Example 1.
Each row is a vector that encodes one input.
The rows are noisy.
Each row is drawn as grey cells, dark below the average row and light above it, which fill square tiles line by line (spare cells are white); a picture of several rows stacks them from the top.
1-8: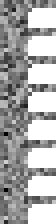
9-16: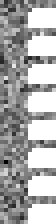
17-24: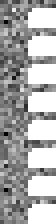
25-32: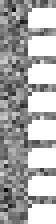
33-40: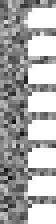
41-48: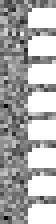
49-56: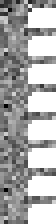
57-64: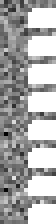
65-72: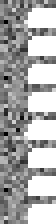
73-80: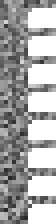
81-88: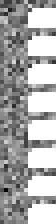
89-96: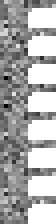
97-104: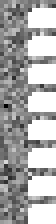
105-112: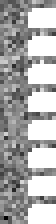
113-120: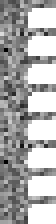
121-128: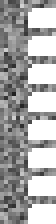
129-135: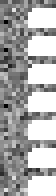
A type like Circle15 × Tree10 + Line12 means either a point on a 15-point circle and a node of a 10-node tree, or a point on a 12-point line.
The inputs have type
Label5.
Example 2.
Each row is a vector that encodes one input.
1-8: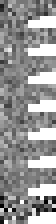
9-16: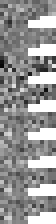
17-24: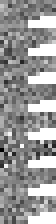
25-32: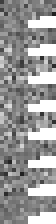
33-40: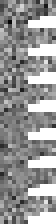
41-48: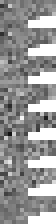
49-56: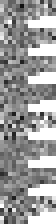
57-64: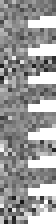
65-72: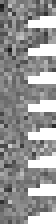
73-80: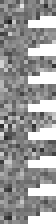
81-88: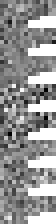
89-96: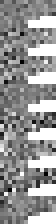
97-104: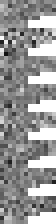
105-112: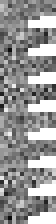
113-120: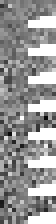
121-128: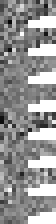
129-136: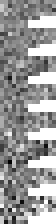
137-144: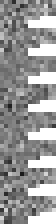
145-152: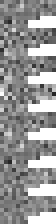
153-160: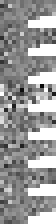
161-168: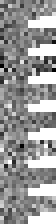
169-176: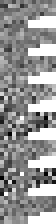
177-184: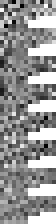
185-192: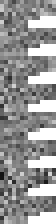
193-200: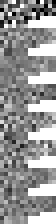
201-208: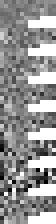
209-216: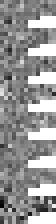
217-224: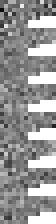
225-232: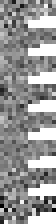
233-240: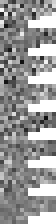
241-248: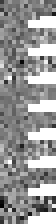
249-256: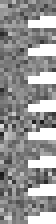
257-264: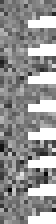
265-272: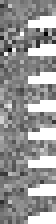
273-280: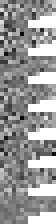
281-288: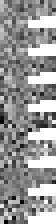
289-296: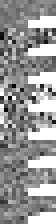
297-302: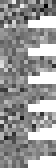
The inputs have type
Line3 × Line3.
